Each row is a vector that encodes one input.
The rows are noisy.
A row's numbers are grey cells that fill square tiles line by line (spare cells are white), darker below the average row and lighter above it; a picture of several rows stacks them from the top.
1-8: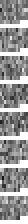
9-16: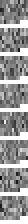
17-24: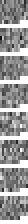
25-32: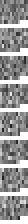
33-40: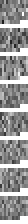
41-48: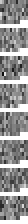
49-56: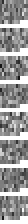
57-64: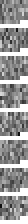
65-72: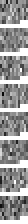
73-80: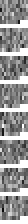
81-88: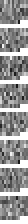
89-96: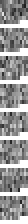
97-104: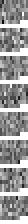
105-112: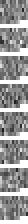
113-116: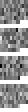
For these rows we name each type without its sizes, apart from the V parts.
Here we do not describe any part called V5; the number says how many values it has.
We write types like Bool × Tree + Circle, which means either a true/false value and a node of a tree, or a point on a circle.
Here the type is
Bool × Bool × Bool × (Tree + Unit) × V5.
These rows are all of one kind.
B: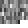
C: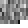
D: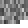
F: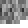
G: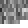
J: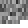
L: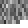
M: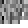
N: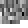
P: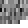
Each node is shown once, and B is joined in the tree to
L.
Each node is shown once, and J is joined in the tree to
F, L and P.
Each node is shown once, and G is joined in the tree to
P.
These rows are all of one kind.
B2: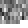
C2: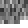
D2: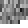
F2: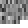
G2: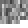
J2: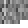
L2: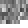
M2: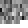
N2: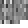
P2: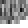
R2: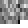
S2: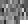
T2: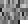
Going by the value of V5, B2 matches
G2, L2, M2 and P2.
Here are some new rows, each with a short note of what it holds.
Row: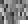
three true/false values and a value of V5
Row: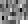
a node of a tree, three true/false values and a value of V5
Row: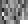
a node of a tree, three true/false values and a value of V5
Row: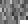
three true/false values and a value of V5
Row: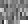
three true/false values and a value of V5
